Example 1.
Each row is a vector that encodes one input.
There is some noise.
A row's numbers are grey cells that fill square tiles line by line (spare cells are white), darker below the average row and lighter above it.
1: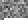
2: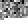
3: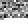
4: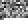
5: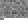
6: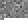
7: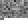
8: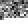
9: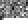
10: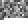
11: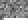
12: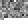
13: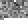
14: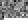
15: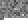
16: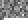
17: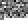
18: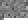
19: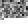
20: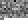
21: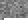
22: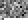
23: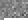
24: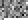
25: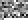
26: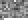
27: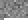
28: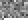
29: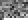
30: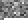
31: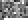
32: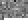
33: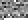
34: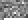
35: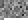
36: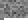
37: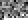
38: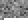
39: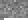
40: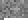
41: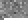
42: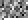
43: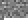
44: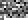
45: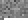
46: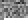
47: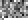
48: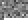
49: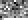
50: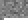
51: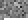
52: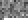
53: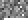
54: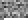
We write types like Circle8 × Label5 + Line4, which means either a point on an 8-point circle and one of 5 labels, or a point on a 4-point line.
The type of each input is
Line6 × Line6 × Tree8.
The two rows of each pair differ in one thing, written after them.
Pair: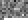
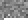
the place on one of the two 6-point lines
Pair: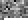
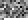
the node of the tree
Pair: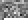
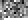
the place on one of the two 6-point lines
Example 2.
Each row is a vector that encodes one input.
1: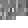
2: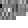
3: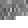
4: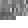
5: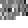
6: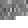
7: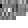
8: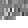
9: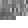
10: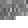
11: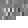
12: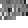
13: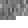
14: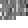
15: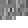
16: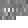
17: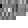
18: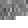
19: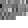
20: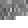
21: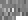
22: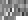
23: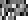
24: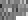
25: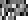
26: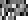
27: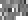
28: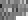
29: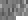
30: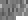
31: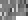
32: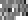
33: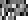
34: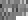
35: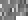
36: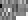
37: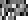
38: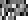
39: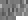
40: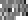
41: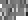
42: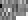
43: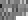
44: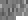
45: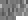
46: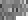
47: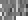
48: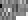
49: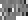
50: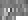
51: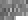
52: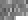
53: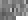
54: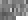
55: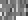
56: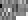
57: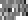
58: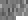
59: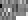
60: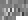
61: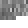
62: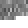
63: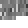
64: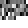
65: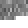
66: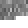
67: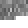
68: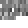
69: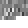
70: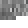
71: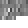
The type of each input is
List2(Line6).
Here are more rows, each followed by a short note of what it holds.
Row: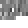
a list of two items
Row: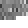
a list of one item
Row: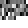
the empty list
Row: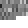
a list of one item
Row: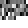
the empty list
